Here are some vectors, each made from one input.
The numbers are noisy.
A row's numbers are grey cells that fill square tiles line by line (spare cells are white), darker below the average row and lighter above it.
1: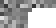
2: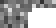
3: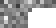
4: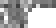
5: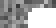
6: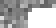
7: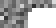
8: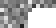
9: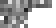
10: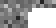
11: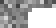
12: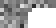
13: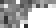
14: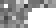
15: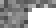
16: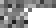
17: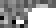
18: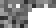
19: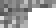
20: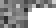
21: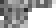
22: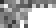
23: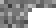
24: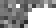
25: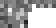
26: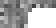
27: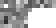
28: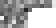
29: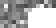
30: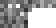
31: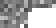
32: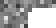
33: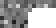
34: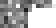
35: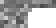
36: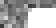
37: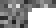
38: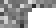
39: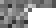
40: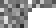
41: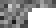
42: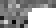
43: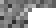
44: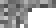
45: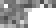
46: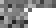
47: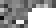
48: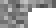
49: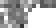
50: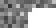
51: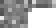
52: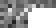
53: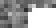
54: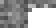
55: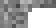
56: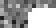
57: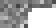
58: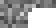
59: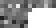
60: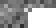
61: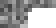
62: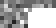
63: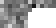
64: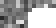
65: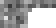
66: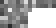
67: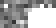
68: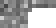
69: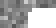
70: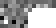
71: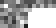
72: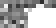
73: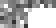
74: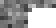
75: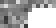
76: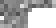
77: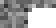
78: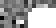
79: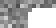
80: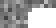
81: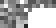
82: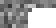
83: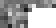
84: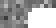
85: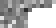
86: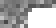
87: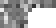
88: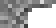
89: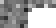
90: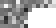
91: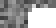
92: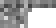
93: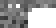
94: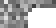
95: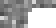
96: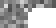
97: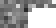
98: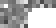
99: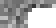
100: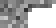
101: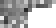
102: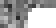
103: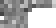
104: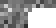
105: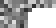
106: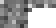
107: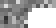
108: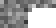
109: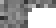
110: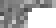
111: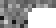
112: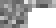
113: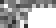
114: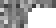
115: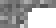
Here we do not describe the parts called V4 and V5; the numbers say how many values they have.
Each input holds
either a point on a 3-point line and a point on a 6-point line, or a true/false value and a value of V5, or a value of V4.
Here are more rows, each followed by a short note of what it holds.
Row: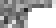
a point on a 3-point line and a point on a 6-point line
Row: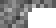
a true/false value and a value of V5
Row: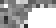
a value of V4
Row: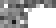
a value of V4
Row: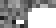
a true/false value and a value of V5
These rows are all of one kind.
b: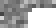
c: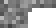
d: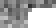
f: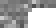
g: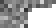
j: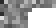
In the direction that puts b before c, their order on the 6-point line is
g, j, d, b, c, f.
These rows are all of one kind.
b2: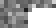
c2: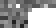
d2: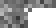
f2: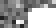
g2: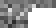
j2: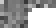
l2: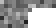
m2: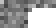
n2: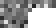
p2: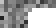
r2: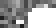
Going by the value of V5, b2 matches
j2, l2, m2 and p2.
